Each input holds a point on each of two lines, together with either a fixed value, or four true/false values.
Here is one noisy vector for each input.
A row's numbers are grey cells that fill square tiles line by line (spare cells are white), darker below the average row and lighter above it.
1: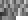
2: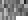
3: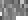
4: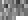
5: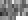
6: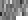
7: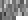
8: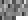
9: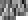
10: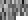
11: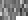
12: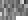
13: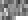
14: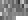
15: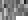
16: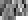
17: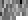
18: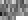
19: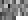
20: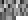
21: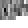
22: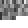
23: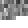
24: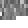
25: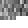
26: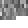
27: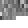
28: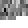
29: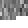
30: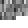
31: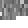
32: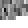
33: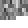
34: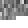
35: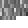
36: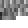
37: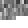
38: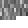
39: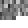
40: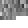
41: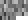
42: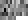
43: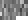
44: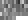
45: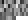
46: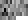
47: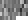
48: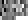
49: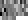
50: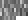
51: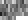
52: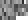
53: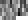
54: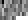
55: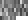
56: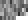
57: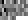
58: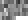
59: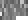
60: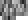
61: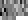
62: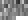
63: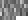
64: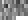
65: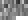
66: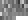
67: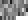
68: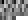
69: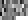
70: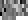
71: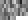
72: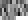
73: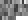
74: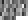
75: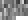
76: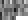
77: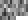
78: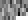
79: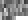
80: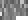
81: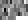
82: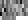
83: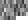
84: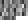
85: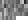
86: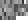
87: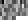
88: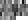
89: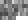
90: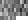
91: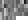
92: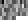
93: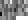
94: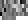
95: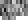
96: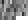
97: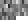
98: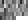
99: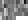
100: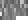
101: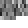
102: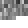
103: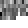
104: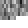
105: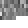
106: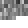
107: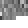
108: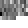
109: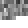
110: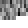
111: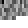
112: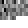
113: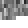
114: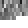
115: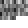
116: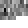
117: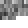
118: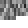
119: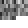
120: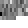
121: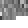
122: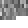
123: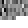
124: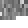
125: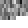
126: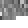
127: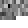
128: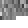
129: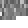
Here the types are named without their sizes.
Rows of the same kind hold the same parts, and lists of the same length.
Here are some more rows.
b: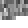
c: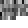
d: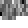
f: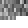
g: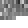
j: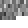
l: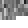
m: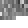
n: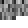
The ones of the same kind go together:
b, f, g, l, m
c, d, j, n

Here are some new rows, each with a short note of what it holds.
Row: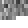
a point on each of two lines
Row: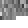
a point on each of two lines
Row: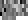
a point on each of two lines and four true/false values
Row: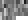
a point on each of two lines
